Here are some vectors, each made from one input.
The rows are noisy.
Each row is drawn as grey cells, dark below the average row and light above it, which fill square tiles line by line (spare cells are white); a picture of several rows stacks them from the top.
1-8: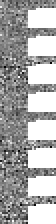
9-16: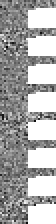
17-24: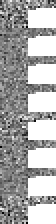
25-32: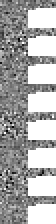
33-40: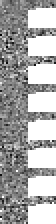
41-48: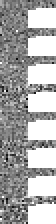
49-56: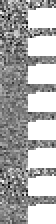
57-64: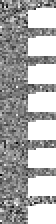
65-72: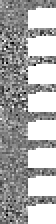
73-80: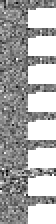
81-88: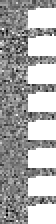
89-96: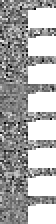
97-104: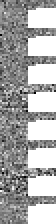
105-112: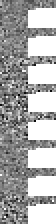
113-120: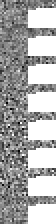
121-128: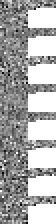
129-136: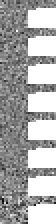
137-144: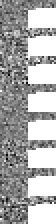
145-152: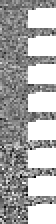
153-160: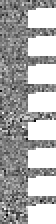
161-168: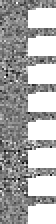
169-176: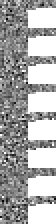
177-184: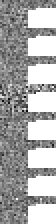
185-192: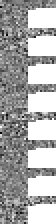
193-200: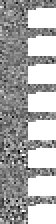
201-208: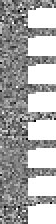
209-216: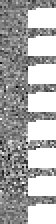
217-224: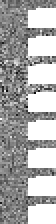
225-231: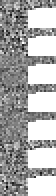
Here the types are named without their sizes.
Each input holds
either a label, or a node of a tree and a true/false value.
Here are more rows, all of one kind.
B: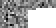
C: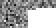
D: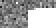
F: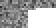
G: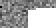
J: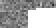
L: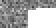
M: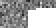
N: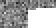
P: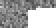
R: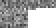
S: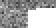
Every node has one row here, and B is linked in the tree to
C.
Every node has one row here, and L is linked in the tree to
P, R and S.
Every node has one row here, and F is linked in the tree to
C.
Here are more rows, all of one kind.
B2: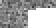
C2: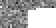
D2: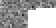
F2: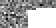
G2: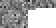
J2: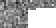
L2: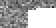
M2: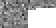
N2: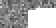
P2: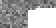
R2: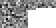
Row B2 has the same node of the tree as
D2, F2, N2 and P2.
